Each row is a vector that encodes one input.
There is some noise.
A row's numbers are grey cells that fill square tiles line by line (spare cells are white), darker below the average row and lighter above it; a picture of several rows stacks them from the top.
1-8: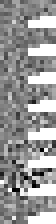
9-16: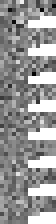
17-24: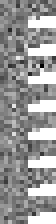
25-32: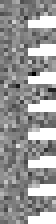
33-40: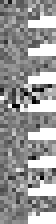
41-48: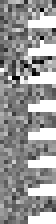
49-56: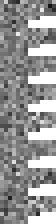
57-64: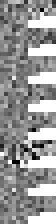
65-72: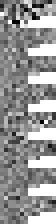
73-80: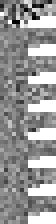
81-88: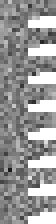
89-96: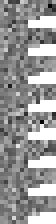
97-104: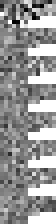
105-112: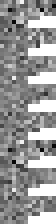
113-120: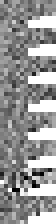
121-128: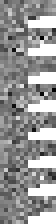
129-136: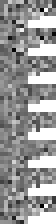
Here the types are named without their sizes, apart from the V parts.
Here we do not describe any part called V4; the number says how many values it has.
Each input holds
a list of items, each a true/false value and a value of V4.
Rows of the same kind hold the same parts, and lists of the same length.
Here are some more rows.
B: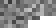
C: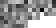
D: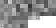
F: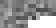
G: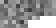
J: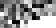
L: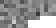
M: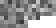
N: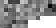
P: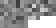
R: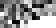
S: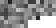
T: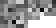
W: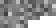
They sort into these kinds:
B, M, N, P, S
C, T
D, F, G, L, W
J, R

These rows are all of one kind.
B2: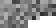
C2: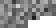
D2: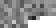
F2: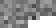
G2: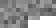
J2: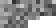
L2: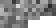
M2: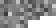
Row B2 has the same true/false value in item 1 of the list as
D2 and J2.
